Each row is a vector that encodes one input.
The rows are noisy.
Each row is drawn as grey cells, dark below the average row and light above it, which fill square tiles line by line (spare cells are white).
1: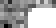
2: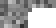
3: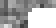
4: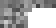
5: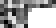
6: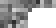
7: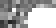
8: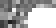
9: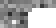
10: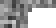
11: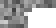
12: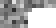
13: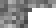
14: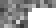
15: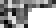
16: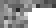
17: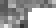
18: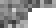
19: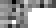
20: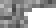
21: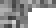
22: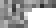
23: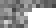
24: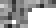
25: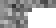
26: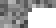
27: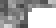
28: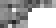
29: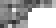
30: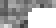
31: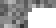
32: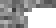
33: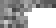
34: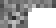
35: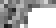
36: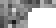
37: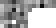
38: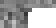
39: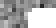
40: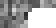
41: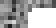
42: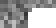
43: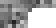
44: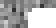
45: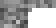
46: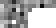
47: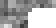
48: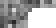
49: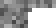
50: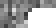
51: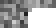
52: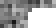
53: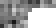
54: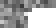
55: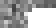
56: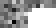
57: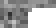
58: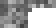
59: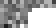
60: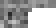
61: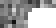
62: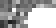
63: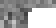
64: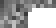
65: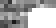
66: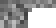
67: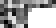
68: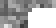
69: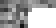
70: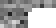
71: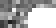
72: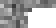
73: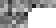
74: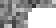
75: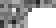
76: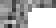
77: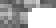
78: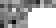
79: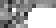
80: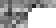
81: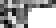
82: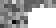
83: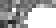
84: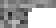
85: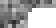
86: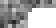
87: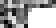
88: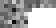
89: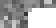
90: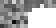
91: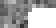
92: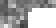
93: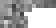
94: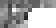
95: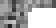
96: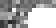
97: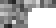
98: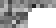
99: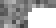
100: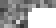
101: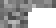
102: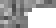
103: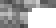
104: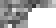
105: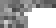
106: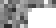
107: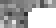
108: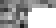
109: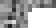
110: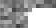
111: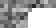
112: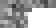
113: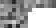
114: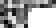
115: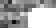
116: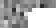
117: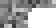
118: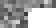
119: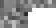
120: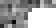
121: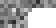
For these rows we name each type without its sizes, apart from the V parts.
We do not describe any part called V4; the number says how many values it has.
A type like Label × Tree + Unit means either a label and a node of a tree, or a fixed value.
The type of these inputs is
List(Bool × V4).
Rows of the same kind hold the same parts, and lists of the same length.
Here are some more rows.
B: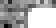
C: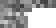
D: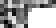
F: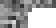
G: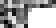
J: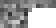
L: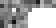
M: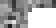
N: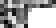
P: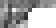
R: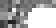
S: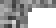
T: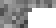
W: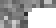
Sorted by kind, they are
B, R
C, F, P, S, W
D, G, N
J, L, M, T

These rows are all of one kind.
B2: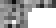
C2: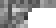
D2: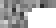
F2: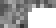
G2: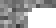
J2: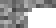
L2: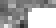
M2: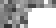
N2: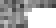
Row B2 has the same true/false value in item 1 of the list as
C2 and M2.
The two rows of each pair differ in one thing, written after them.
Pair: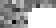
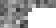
the value of V4 in item 1 of the list
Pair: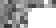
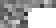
the value of V4 in item 1 of the list
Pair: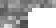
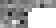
the true/false value in item 1 of the list
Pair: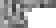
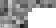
the value of V4 in item 1 of the list
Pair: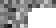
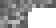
the value of V4 in item 1 of the list
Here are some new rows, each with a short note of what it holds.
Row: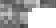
a list of one item
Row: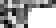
the empty list
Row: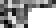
the empty list
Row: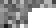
a list of two items
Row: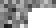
a list of three items
